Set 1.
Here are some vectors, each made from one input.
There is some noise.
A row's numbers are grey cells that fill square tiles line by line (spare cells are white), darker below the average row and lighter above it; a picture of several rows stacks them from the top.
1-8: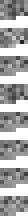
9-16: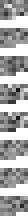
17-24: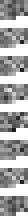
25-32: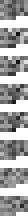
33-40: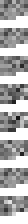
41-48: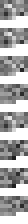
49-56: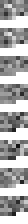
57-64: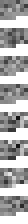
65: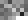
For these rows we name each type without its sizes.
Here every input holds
a point on a line.
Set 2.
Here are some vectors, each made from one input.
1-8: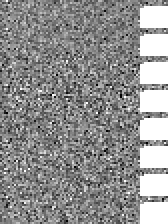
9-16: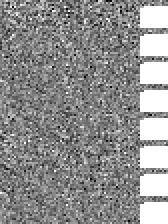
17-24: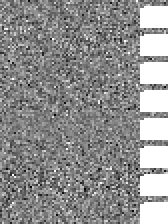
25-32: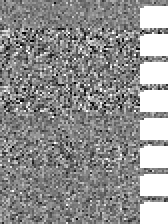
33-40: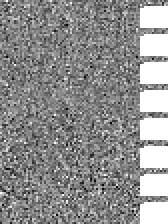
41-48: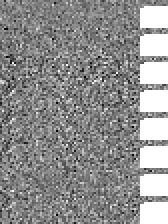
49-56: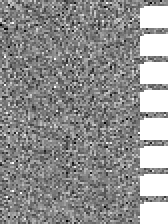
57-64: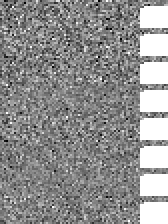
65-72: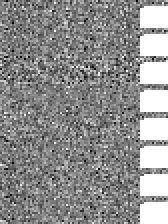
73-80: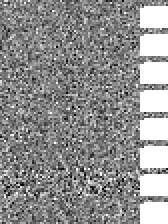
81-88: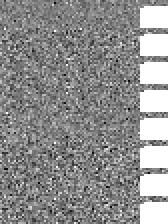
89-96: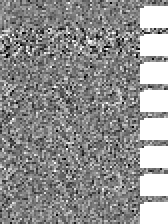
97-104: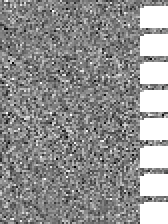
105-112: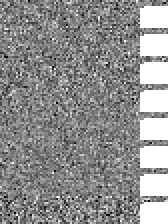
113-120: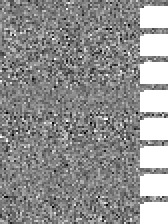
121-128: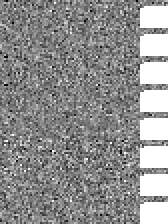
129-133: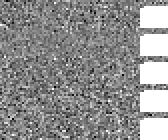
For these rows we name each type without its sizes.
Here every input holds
either a fixed value, or a point on each of two lines.
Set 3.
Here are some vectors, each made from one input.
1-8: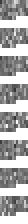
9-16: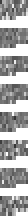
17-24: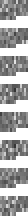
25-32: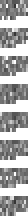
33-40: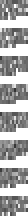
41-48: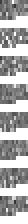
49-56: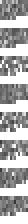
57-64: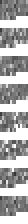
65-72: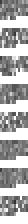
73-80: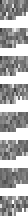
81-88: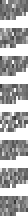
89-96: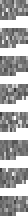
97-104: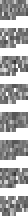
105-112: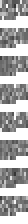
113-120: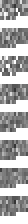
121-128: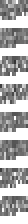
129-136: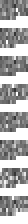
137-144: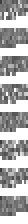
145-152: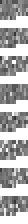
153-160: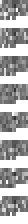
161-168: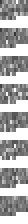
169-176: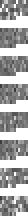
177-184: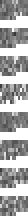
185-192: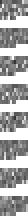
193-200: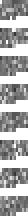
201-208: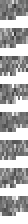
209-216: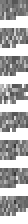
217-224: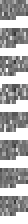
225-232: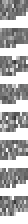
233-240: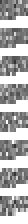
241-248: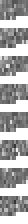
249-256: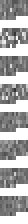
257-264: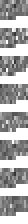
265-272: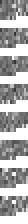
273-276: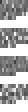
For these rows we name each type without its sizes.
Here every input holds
a point on a line.
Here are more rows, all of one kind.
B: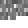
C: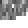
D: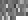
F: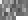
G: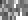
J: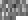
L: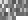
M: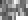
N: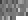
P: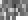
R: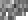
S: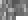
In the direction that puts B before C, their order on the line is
S, P, B, N, D, J, M, G, F, L, R, C.
